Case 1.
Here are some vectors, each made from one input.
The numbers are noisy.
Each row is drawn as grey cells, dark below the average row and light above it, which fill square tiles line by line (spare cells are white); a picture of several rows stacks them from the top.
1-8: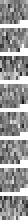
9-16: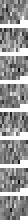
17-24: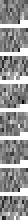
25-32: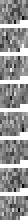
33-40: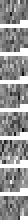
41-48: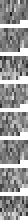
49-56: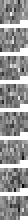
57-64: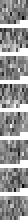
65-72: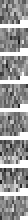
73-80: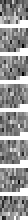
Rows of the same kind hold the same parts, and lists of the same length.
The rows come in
2 kinds.
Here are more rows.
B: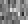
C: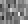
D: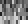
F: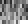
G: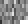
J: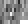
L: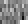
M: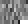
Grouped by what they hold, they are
B, C, G, J, L, M
D, F

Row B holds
four true/false values.
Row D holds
a point on a 7-point line.
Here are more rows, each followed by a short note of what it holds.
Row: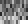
a point on a 7-point line
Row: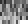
a point on a 7-point line
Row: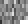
four true/false values
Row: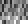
a point on a 7-point line
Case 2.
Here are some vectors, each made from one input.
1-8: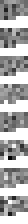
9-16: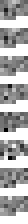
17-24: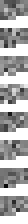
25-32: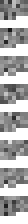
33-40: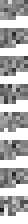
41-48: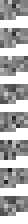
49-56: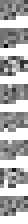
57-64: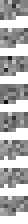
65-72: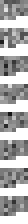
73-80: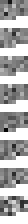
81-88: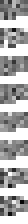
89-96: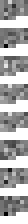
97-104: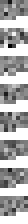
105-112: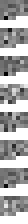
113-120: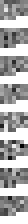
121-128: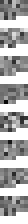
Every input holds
either one of 7 labels, or four true/false values.
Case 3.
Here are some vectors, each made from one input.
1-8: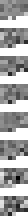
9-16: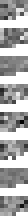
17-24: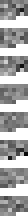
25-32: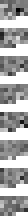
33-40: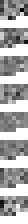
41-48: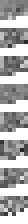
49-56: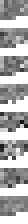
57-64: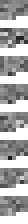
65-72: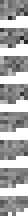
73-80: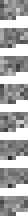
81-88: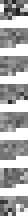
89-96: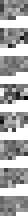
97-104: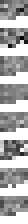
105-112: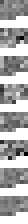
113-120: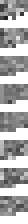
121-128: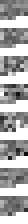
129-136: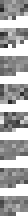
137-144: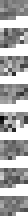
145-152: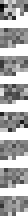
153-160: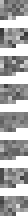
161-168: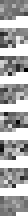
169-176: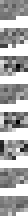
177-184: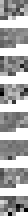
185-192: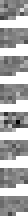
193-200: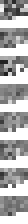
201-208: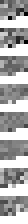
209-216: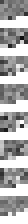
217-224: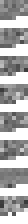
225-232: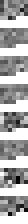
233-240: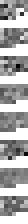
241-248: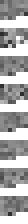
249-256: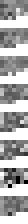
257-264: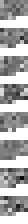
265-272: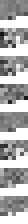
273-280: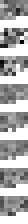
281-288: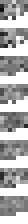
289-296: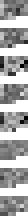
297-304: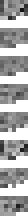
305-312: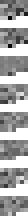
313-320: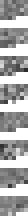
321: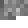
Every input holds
either a point on a 6-point circle, or a fixed value, or four true/false values.
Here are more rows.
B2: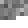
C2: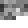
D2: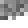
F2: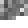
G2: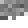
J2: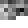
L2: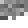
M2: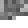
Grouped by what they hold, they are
B2, C2, F2, M2
D2, G2, L2
J2

